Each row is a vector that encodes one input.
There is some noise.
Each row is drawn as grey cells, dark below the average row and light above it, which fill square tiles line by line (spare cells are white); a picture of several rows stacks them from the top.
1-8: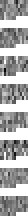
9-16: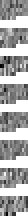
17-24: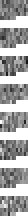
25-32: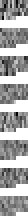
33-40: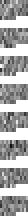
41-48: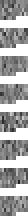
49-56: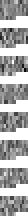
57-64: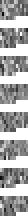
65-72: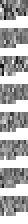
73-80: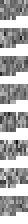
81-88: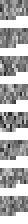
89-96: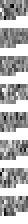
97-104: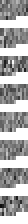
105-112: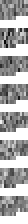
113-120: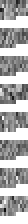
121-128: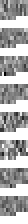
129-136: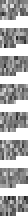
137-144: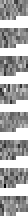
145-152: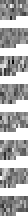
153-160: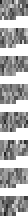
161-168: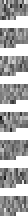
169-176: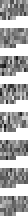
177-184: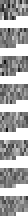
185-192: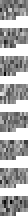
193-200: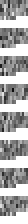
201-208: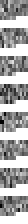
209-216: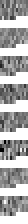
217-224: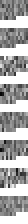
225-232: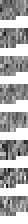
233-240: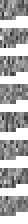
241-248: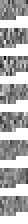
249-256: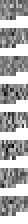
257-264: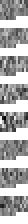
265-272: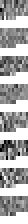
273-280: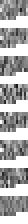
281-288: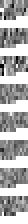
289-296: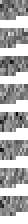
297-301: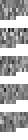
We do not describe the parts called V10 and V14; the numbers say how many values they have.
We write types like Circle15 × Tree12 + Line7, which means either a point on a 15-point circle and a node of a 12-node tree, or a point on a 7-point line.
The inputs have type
Bool × (Line7 + V10) + V14.
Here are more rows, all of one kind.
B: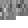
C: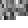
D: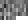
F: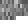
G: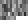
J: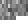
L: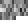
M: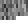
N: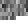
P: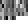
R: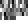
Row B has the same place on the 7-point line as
C and J.
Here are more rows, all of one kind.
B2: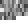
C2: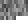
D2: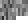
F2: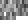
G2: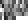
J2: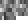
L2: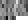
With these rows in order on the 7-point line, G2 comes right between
B2 and C2.
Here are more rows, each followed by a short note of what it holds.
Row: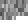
a value of V14
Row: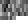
a point on a 7-point line and a true/false value
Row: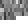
a point on a 7-point line and a true/false value
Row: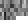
a true/false value and a value of V10
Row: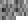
a value of V14
